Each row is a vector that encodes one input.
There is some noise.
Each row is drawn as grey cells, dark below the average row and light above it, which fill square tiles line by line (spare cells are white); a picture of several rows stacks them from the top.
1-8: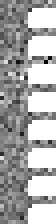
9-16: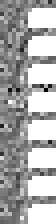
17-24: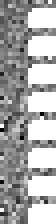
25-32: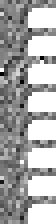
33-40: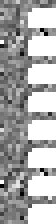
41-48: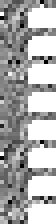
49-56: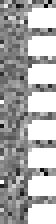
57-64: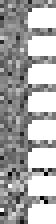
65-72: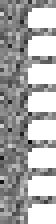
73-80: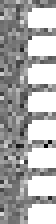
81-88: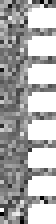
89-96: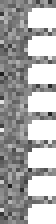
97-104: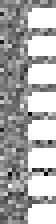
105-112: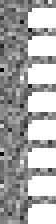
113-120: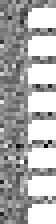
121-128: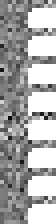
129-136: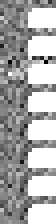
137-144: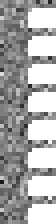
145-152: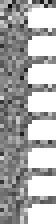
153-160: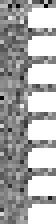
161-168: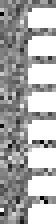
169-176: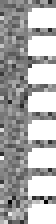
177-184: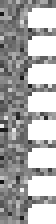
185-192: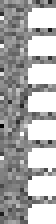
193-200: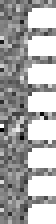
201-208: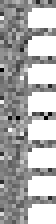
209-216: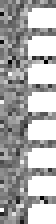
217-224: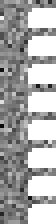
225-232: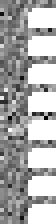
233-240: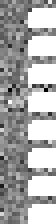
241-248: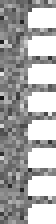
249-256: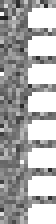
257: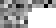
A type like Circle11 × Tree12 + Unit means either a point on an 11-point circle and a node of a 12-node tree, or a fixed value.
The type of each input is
Bool × (Line4 + Line9 × (Tree11 + Unit)).
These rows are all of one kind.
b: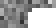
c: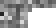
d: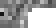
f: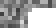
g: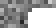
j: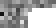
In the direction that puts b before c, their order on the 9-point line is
f, b, g, j, c, d.
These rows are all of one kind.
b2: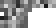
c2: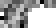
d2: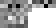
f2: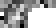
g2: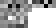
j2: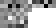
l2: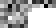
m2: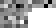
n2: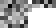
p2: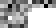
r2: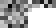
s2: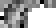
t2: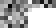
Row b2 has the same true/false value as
c2, f2 and s2.
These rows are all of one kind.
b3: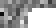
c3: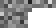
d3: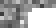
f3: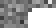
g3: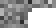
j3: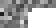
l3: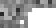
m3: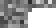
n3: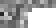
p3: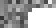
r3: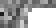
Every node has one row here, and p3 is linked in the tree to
n3.
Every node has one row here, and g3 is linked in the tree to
b3, c3, f3 and r3.
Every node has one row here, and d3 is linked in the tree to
c3, m3 and n3.
